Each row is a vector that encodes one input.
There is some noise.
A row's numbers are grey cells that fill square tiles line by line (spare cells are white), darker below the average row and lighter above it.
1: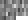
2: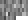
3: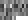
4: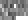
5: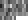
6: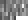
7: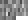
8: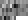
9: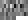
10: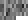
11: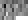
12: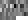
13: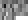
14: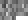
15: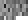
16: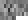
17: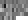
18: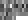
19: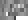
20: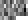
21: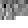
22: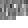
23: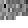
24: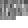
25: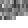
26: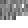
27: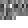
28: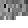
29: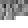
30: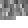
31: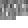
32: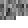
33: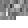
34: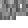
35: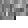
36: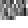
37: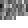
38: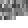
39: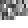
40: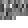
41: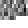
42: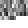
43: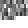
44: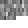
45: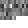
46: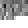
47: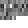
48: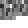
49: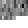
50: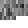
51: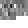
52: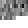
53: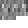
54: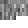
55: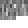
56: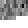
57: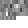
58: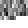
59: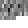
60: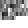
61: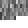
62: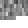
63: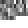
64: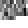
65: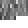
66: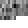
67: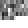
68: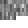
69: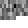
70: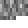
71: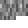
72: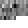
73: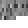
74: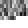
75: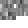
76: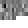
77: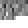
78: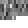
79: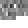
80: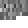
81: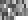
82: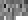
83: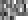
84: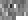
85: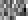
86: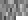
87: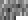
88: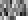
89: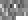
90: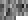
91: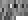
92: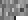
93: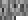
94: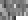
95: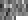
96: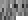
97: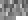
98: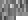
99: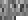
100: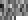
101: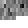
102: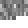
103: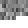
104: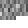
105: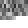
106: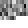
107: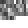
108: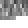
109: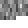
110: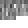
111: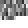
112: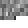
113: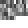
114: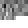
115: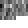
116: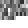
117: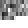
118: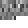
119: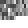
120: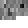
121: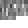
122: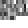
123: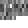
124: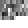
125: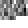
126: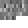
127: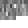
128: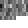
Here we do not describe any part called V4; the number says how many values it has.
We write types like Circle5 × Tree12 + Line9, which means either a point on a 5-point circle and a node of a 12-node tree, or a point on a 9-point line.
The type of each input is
Bool × Line5 + Label5 × List2(V4).
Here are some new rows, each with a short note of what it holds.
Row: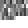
a point on a 5-point line and a true/false value
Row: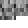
one of 5 labels, together with a list of two items
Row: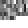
a point on a 5-point line and a true/false value
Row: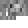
one of 5 labels, together with a list of one item
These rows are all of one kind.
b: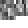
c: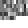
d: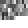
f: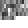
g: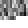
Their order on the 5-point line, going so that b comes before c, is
f, d, b, c, g.
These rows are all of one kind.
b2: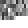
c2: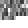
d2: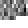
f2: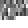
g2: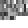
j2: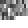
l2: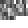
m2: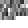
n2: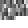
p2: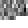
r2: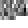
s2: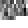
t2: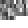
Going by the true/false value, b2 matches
g2, j2, l2 and t2.
